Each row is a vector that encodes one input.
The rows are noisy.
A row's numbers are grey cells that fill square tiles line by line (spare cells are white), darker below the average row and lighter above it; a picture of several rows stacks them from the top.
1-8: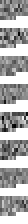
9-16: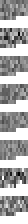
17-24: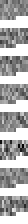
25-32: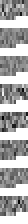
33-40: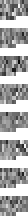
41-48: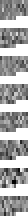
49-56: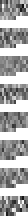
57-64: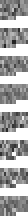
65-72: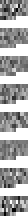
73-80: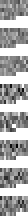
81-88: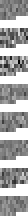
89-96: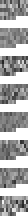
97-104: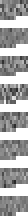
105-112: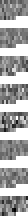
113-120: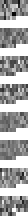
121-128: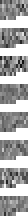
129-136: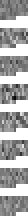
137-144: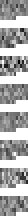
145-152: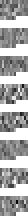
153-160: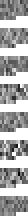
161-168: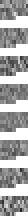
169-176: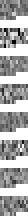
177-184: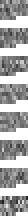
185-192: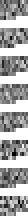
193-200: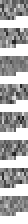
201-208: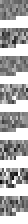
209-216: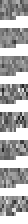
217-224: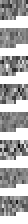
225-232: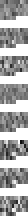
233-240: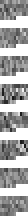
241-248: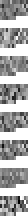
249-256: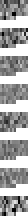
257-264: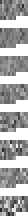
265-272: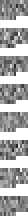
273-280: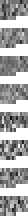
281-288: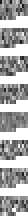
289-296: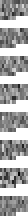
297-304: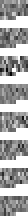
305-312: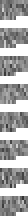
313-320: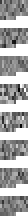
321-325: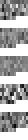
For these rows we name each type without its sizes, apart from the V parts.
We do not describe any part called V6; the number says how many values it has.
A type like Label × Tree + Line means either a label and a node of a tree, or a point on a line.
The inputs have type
(Circle + V6) × Tree + List(Line).
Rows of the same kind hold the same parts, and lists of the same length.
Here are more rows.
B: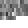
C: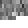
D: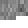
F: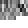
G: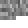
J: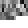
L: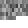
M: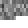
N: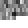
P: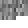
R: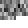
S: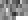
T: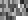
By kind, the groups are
B, C, D, F, M
G, R
J, P
L, S, T
N

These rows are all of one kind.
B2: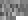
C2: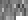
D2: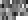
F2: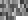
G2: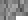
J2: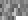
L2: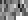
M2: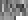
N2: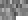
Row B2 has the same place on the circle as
F2 and J2.
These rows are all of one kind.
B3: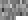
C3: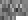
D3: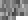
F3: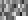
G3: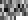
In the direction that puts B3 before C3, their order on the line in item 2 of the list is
F3, D3, G3, B3, C3.
